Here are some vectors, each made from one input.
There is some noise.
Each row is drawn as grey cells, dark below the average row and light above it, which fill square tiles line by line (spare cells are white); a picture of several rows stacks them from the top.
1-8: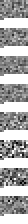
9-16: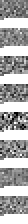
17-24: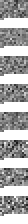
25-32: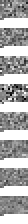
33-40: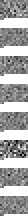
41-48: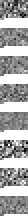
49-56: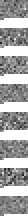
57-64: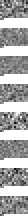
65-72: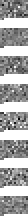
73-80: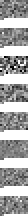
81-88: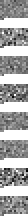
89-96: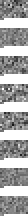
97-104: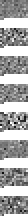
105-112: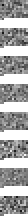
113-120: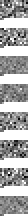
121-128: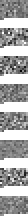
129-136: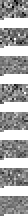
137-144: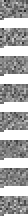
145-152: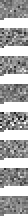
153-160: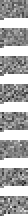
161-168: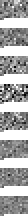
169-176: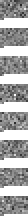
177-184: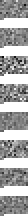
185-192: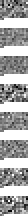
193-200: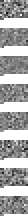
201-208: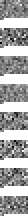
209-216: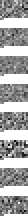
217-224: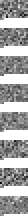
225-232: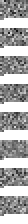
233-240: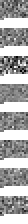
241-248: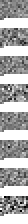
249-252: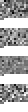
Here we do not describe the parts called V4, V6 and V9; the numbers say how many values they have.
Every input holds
either a point on a 10-point circle, or one of 7 labels and a value of V6, or a point on an 8-point line and a value of V9, or a value of V4.
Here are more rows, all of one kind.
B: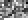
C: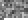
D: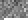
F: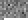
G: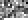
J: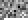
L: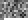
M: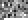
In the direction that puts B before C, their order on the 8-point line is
F, B, M, D, G, C, J, L.
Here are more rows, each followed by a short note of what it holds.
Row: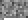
a point on a 10-point circle
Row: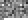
one of 7 labels and a value of V6
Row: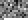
one of 7 labels and a value of V6
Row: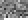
a value of V4
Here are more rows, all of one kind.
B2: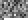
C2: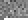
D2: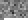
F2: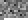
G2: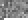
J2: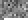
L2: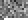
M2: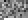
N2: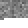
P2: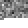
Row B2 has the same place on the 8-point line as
D2, F2, N2 and P2.
